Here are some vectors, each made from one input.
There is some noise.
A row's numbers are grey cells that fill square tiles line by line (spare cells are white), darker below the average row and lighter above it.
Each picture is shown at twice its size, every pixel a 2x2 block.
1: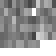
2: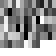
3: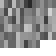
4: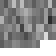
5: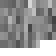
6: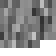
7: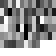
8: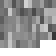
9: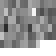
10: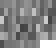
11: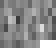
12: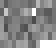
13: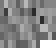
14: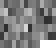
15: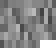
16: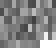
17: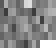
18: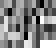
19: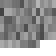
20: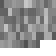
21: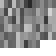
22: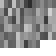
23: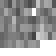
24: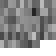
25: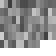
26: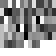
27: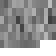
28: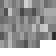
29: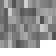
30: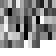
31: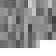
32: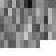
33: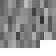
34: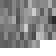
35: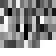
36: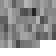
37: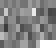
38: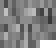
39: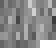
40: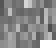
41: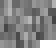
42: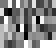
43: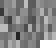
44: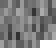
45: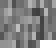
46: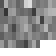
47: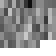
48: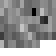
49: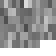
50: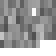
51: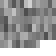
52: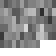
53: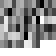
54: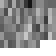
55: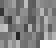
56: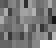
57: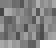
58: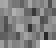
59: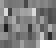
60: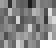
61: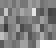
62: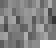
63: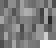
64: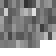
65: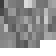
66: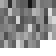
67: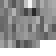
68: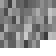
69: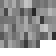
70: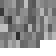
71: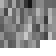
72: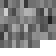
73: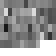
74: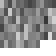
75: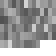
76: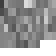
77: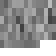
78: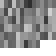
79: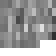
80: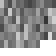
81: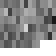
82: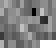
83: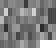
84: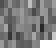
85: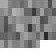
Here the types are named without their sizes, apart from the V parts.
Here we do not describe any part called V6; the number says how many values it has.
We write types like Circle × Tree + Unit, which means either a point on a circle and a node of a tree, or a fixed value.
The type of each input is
(Bool × Bool × Bool × Bool + Unit) × V6 + Line.
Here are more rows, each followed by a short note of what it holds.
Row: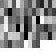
a point on a line
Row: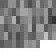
four true/false values and a value of V6
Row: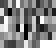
a point on a line
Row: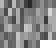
a value of V6
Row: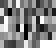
a point on a line
